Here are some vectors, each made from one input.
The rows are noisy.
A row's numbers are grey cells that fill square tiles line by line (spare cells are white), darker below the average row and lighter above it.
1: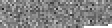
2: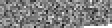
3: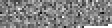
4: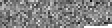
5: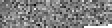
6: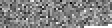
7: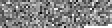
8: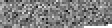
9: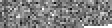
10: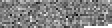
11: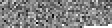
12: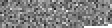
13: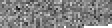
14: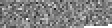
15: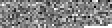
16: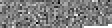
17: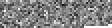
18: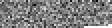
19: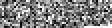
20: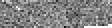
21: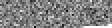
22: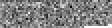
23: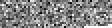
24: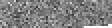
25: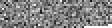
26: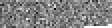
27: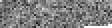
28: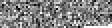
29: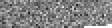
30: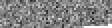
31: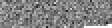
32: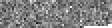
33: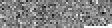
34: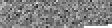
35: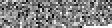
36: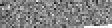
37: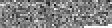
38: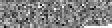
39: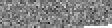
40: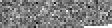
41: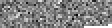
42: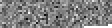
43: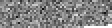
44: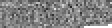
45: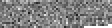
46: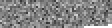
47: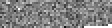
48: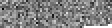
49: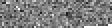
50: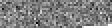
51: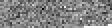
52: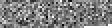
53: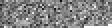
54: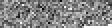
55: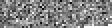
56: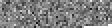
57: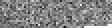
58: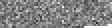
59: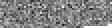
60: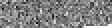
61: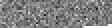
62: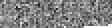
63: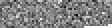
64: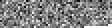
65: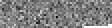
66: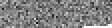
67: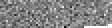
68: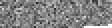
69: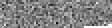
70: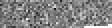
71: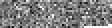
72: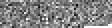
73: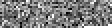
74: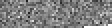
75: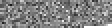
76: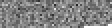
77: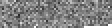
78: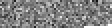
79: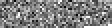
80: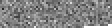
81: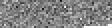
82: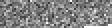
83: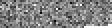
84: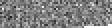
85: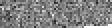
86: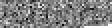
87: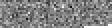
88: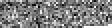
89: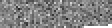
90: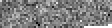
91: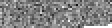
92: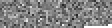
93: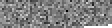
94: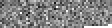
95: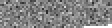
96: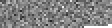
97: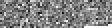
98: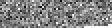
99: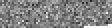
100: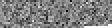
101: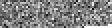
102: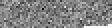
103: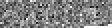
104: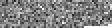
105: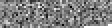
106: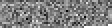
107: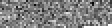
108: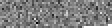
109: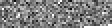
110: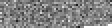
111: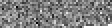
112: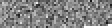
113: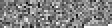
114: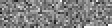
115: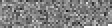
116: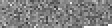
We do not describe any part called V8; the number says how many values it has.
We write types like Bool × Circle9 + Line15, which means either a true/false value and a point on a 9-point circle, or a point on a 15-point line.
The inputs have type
(Label7 + Line5) × V8.
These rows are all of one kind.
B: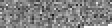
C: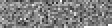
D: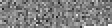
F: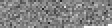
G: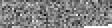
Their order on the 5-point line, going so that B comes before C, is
B, C, F, G, D.
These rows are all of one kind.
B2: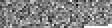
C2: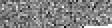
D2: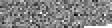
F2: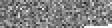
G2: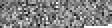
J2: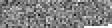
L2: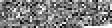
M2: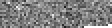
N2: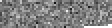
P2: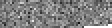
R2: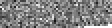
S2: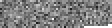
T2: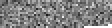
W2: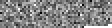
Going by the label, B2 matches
G2, M2 and T2.
